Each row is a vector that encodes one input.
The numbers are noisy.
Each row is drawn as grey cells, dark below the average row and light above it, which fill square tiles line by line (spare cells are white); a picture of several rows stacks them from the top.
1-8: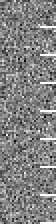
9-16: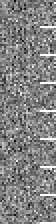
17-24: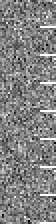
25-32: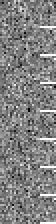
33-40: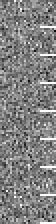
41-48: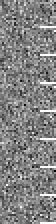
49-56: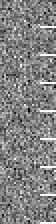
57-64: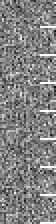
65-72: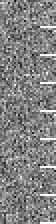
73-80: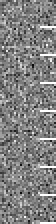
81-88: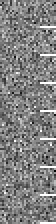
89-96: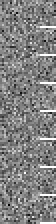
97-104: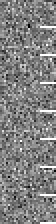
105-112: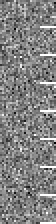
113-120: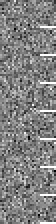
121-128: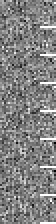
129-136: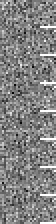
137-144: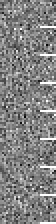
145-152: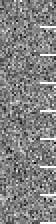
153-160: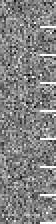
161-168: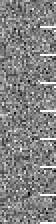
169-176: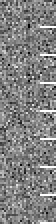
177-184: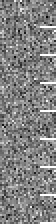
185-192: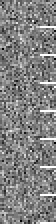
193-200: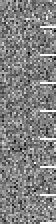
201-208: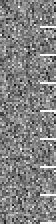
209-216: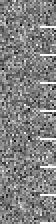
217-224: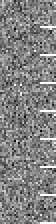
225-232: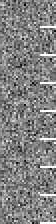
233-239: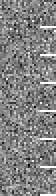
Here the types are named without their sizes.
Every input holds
either a point on a circle, or a node of a tree.
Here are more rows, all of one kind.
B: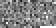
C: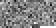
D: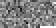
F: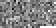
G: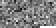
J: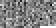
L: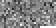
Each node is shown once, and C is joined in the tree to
G.
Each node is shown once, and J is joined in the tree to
F and L.
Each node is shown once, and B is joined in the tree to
D.
